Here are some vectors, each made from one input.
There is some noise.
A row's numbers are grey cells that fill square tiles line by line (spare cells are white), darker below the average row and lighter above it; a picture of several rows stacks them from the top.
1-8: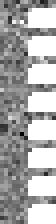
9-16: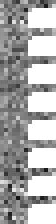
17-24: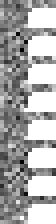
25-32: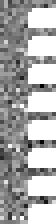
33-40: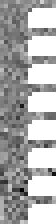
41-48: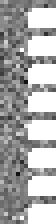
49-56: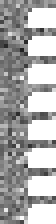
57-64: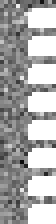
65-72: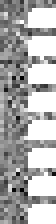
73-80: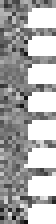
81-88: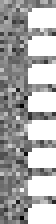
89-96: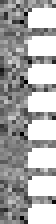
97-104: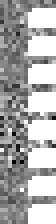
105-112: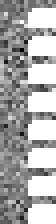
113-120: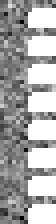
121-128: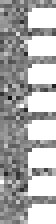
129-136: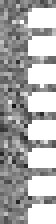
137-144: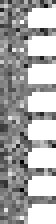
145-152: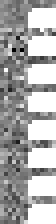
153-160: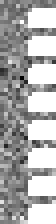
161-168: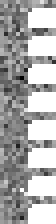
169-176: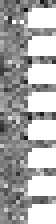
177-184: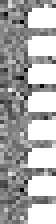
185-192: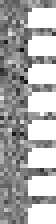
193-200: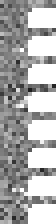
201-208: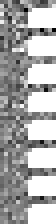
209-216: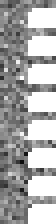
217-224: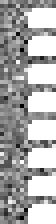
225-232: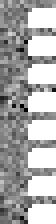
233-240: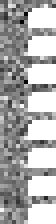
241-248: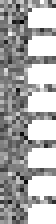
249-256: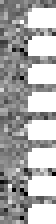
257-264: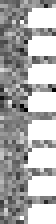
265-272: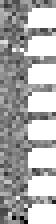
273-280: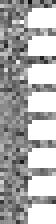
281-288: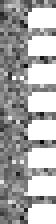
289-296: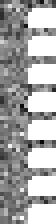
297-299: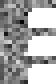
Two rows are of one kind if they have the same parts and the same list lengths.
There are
2 kinds of row.
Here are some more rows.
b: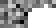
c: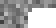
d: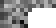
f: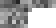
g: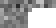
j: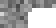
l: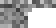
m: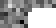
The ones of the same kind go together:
b, d, m
c, f, g, j, l

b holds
a node of each of two 7-node trees.
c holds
a node of each of two 7-node trees and three true/false values.
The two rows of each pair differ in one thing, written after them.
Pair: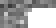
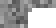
one of the three true/false values
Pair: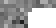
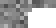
one of the three true/false values
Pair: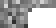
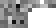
the node of one of the two trees
